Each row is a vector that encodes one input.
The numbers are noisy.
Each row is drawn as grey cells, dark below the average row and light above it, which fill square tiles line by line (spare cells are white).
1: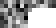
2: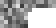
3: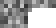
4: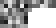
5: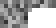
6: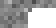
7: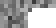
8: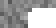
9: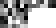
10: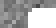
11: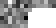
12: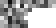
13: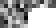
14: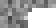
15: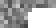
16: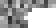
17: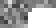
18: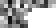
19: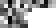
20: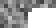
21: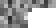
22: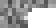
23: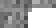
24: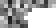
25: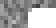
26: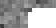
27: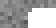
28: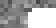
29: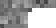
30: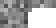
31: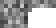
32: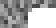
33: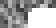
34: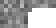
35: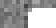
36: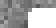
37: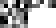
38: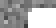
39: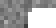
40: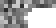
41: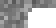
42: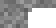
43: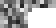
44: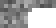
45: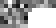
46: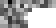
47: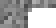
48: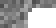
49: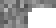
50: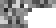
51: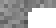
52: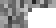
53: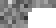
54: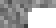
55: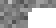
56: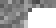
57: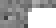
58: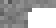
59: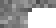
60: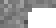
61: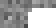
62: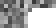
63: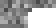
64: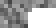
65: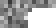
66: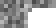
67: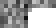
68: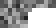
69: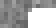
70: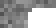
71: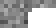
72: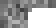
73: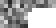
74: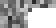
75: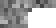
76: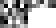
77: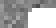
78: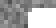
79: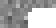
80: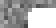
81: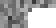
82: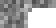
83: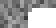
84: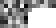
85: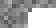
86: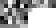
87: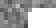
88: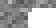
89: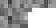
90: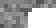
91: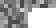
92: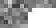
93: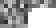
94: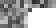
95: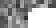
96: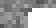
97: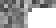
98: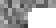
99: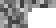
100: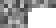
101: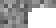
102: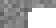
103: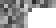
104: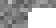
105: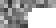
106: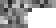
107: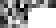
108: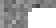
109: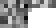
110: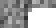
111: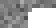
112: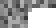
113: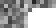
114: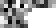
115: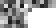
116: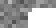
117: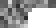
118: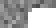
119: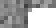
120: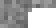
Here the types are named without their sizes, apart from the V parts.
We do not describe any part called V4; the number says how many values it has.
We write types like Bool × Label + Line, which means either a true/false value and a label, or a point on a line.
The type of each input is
(Bool × Circle + Label) × List(V4).
